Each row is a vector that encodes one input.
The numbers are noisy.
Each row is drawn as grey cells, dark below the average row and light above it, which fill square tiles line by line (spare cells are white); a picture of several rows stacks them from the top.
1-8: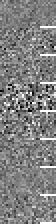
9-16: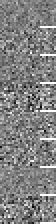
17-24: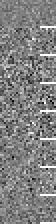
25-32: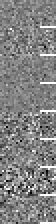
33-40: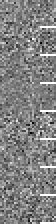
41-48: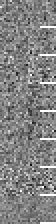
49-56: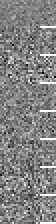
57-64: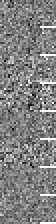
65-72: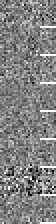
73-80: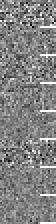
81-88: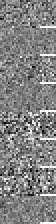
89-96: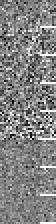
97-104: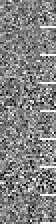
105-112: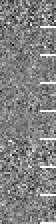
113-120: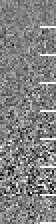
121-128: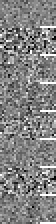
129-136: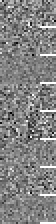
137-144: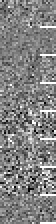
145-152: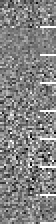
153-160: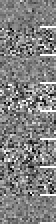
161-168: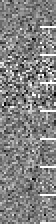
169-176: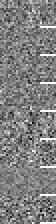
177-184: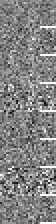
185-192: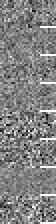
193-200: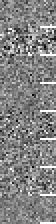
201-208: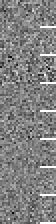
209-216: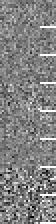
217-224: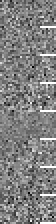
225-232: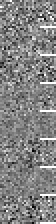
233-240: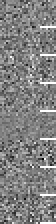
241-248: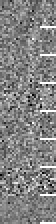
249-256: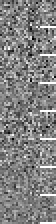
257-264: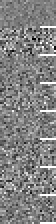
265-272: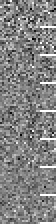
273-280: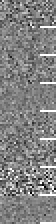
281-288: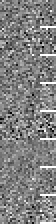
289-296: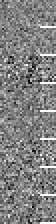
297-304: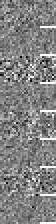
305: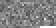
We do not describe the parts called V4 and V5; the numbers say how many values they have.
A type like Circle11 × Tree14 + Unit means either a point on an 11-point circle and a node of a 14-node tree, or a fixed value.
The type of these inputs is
(Bool × Bool × Bool × Bool + Tree11) × (Line6 × V4 + V5).
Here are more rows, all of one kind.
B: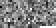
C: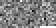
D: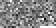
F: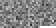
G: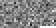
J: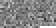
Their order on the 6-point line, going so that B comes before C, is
B, J, F, D, C, G.
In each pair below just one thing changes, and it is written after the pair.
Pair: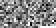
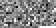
the value of V4
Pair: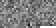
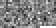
one of the four true/false values
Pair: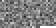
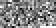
one of the four true/false values
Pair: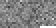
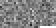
the value of V4
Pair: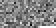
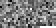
the place on the 6-point line
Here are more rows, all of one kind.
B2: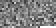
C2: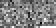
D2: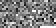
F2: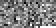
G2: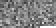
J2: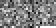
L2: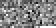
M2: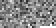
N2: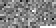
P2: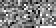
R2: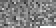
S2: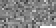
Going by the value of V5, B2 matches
F2, G2 and R2.
